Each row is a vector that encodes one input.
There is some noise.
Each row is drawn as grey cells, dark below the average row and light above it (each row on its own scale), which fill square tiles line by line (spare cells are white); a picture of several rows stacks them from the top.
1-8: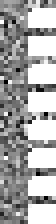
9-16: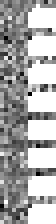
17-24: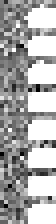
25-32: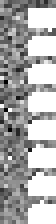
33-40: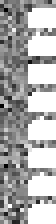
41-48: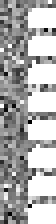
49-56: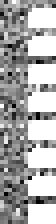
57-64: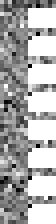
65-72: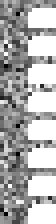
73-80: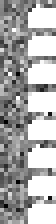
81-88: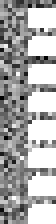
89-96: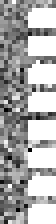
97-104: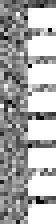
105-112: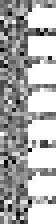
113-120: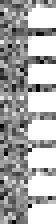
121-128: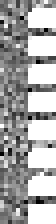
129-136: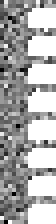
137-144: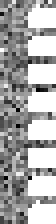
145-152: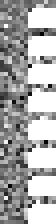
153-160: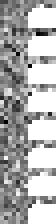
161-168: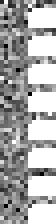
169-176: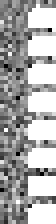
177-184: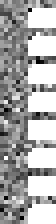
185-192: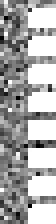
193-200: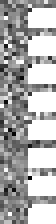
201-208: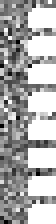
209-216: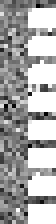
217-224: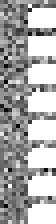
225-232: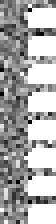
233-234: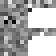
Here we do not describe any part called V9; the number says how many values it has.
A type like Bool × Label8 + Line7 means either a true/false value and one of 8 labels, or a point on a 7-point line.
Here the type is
(Bool × Bool × Bool × (Label7 + Tree8) + Line5) × V9.
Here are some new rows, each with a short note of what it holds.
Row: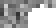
a node of an 8-node tree, three true/false values and a value of V9
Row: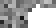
one of 7 labels, three true/false values and a value of V9
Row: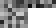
a point on a 5-point line and a value of V9
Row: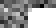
a point on a 5-point line and a value of V9
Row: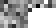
a node of an 8-node tree, three true/false values and a value of V9
